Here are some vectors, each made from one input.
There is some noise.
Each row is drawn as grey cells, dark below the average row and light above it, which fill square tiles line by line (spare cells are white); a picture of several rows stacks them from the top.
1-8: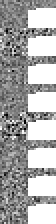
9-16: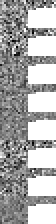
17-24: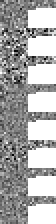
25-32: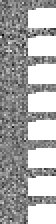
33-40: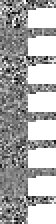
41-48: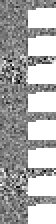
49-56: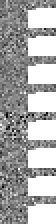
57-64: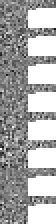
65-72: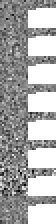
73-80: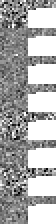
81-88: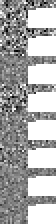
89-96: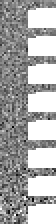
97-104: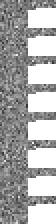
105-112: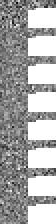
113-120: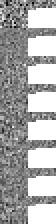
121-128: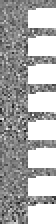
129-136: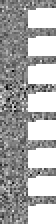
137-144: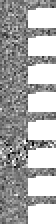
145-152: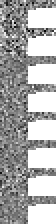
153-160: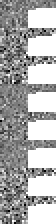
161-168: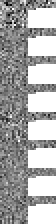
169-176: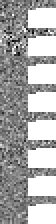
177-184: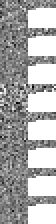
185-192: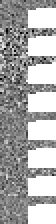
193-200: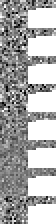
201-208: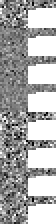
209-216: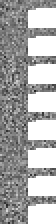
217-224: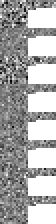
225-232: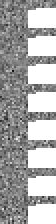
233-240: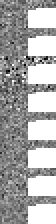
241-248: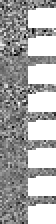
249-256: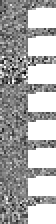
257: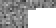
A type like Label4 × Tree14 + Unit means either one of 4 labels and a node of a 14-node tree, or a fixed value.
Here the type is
(Circle8 + Circle9) × Line6 + Label8.
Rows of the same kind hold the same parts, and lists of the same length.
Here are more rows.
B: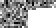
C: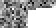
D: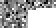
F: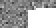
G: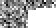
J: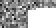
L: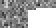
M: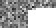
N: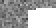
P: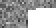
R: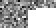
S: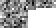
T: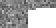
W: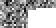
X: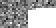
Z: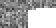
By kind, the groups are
B, C, D, G, S, W
F, M, P, T, X
J, L, N, R, Z

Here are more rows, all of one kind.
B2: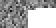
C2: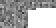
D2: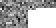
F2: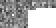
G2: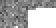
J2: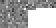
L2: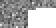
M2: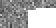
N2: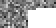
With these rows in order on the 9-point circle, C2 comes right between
D2 and L2.
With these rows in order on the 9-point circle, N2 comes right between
D2 and M2.
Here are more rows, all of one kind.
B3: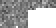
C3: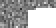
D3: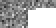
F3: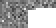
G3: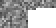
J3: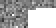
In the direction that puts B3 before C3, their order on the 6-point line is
B3, G3, D3, J3, C3, F3.
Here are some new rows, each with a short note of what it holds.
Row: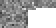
a point on a 9-point circle and a point on a 6-point line
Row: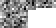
one of 8 labels
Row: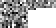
one of 8 labels
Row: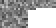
a point on an 8-point circle and a point on a 6-point line
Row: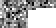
one of 8 labels
